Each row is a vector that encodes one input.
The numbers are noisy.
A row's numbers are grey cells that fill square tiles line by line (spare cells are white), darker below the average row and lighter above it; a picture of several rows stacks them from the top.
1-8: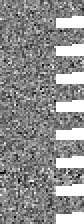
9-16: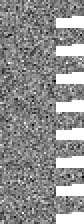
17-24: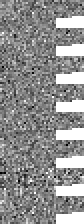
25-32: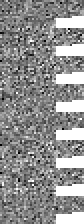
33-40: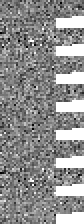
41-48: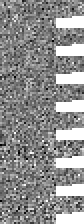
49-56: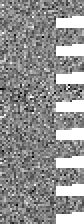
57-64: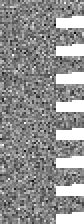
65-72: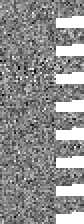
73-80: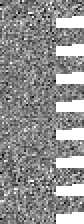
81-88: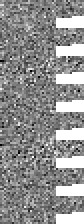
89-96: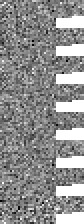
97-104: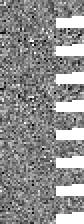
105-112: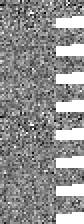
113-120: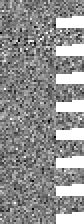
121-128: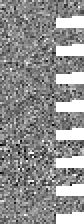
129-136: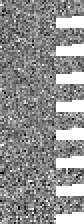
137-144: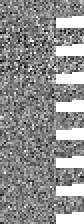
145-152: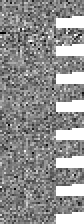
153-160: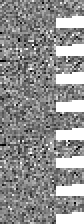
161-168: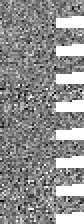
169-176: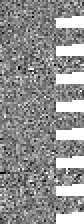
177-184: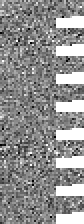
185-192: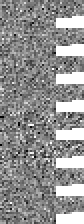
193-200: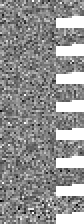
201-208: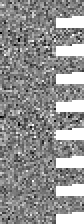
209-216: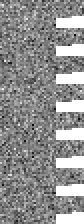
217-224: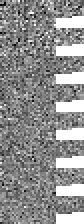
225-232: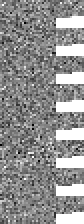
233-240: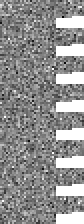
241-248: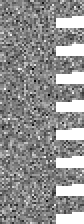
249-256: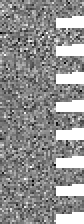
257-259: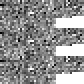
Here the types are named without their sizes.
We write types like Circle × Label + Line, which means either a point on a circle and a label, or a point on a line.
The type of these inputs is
Line × Line × List(Circle × Label).
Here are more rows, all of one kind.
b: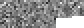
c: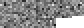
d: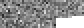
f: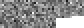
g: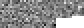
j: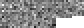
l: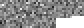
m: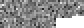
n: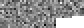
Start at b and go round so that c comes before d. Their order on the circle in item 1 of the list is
b, n, c, m, j, f, l, g, d.
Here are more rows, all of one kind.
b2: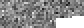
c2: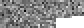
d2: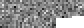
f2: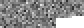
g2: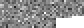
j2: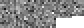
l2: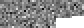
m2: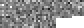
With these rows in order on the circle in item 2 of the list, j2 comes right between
f2 and l2.
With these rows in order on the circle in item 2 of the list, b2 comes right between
g2 and m2.
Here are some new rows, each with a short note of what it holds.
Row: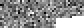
a point on each of two lines, together with the empty list
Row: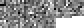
a point on each of two lines, together with the empty list
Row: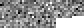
a point on each of two lines, together with the empty list
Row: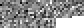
a point on each of two lines, together with the empty list
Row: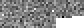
a point on each of two lines, together with a list of one item
